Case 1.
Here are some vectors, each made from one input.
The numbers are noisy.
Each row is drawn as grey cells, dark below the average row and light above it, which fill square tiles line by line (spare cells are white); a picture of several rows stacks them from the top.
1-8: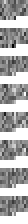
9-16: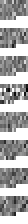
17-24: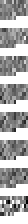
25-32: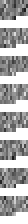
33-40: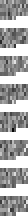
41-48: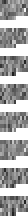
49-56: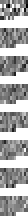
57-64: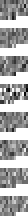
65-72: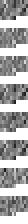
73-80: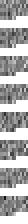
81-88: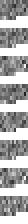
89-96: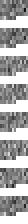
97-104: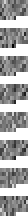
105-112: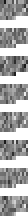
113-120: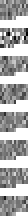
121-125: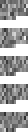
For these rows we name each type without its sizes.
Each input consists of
a list of points on a circle.
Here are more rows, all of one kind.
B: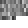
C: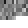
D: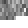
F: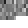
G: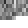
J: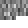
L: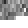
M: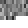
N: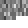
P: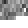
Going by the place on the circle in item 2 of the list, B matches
D, F and M.
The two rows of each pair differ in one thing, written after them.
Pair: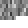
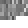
the place on the circle in item 2 of the list
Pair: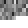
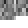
the place on the circle in item 2 of the list
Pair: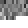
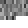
the place on the circle in item 2 of the list
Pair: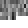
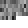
the place on the circle in item 2 of the list
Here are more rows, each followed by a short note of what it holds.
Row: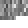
a list of two items
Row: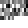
the empty list
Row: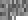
a list of one item
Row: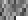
a list of one item
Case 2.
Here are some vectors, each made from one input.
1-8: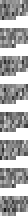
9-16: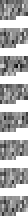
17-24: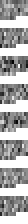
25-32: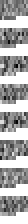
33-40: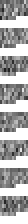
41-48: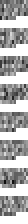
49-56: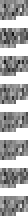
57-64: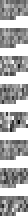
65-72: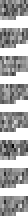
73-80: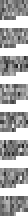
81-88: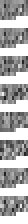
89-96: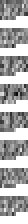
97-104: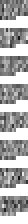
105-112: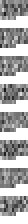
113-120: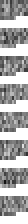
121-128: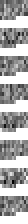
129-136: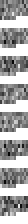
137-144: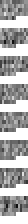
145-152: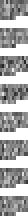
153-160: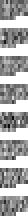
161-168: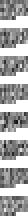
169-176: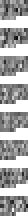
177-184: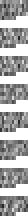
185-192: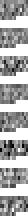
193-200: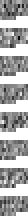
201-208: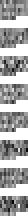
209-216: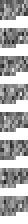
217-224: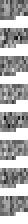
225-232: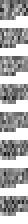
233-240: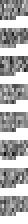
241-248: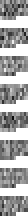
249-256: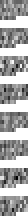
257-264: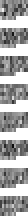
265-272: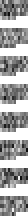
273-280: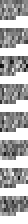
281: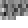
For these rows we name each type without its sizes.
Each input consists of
either a point on a line, or a node of a tree.
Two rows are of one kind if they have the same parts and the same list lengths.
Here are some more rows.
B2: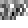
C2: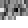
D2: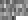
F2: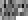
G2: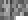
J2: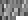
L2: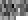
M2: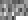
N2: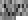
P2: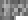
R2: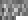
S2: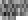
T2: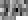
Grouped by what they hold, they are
B2, C2, F2, L2, N2, S2, T2
D2, G2, J2, M2, P2, R2

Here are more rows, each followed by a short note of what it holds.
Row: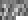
a node of a tree
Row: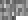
a node of a tree
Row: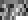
a node of a tree
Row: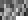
a node of a tree
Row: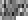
a point on a line
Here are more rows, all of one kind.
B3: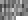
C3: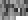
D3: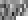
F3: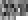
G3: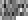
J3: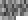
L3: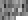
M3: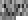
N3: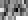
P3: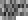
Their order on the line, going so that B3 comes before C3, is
B3, D3, L3, M3, G3, P3, J3, F3, N3, C3.
